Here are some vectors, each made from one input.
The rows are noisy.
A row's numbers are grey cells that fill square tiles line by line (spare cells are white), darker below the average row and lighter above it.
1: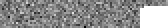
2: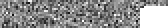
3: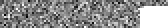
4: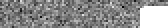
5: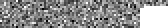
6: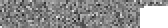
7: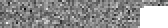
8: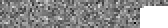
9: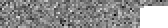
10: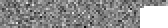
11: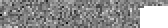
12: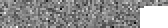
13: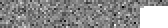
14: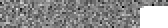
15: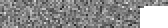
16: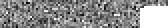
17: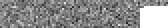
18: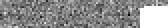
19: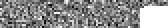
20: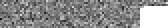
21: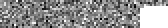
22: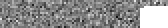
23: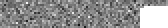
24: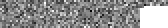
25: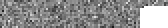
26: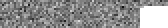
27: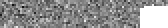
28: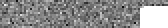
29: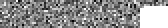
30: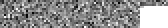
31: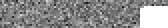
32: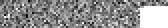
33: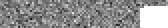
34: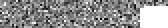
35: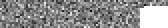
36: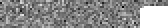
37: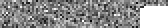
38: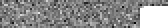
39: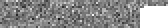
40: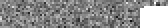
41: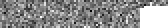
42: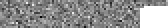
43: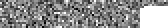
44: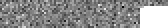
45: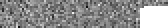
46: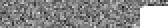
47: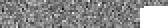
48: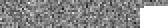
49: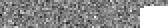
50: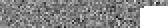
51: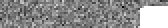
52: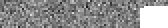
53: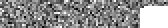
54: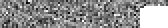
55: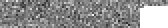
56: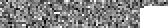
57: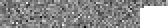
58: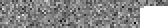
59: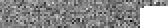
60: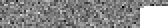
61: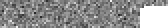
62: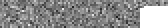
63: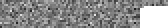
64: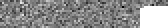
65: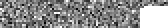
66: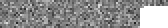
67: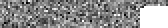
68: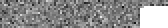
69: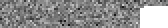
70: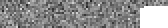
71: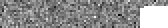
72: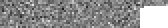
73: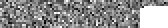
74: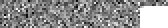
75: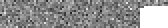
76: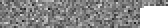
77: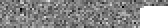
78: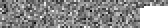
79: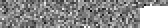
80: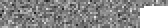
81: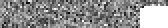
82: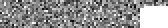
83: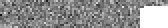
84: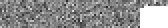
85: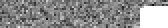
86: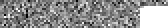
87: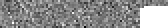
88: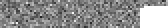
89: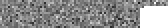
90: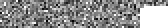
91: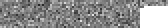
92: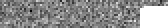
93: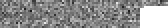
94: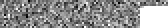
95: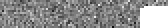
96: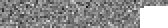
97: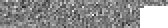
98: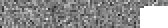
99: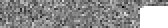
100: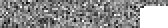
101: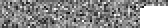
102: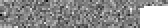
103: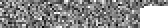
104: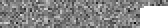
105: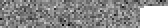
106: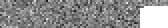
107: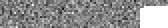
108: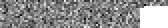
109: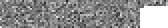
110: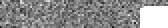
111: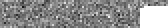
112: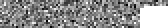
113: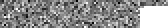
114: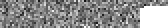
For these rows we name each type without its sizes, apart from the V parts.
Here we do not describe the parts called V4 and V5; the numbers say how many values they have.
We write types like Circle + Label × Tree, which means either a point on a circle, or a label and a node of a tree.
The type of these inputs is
Bool × (Line + V4) + V5.
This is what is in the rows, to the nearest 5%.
About 70% of them hold a true/false value, together with either a point on a line, or a value of V4. The rest hold a value of V5.
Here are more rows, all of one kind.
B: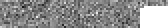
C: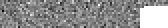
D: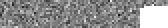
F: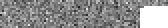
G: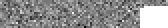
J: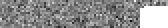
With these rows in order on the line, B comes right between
F and J.
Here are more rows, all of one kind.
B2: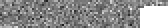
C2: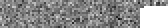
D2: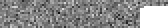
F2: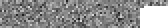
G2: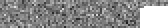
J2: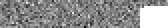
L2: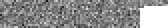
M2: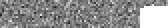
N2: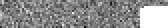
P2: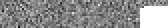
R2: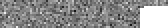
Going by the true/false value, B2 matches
F2, J2, L2 and M2.
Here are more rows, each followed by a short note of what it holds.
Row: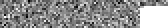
a value of V5
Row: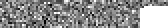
a value of V5
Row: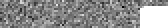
a true/false value and a value of V4
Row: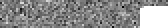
a true/false value and a value of V4
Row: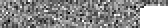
a value of V5
